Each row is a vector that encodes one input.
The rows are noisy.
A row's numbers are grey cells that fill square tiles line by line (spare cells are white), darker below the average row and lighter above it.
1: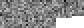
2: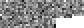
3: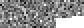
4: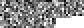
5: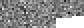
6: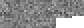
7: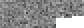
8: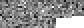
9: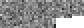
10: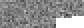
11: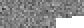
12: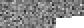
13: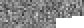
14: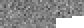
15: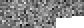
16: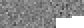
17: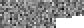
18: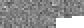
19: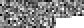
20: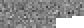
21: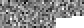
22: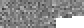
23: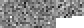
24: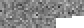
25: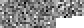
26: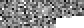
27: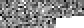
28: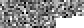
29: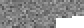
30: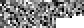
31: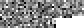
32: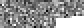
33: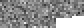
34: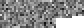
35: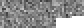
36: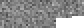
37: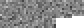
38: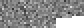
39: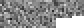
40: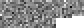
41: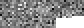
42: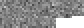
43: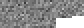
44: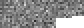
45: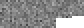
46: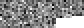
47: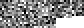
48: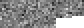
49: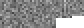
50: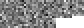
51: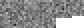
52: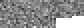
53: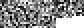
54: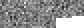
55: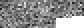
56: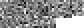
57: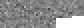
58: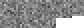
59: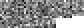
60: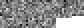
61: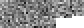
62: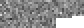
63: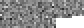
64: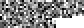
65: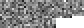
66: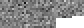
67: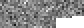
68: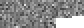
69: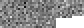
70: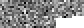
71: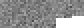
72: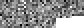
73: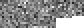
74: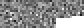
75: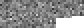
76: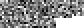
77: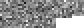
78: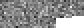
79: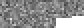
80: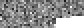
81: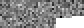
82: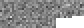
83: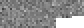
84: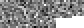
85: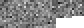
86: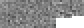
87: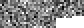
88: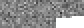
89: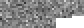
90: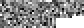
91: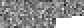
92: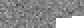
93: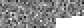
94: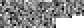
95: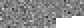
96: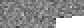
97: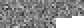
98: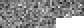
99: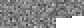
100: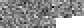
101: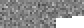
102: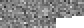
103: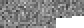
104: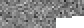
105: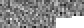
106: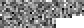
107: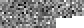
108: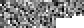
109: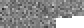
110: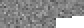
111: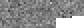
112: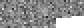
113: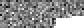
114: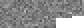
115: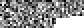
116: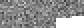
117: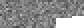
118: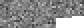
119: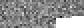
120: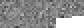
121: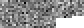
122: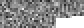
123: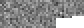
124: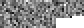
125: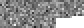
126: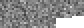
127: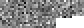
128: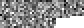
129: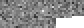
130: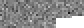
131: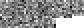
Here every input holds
a point on a 5-point line, together with either a point on an 8-point circle, or four true/false values.
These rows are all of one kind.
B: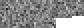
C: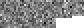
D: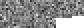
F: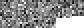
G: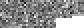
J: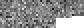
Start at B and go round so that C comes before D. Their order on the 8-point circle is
B, F, G, C, J, D.
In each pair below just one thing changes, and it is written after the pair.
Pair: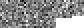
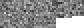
the place on the 8-point circle
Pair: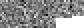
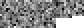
the place on the 8-point circle
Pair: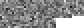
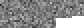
the place on the 5-point line
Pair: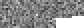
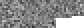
the place on the 8-point circle
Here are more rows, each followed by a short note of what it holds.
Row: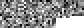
a point on a 5-point line and four true/false values
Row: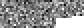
a point on a 5-point line and four true/false values
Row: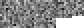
a point on an 8-point circle and a point on a 5-point line
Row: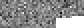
a point on a 5-point line and four true/false values
